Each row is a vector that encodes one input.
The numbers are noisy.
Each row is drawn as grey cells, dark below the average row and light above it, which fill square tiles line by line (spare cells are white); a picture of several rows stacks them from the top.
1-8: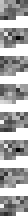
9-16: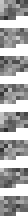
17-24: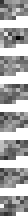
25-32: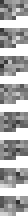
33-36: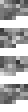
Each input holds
a point on a 5-point line and a true/false value.
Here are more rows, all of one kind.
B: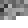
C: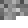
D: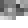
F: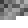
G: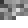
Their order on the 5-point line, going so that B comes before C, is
D, F, B, C, G.
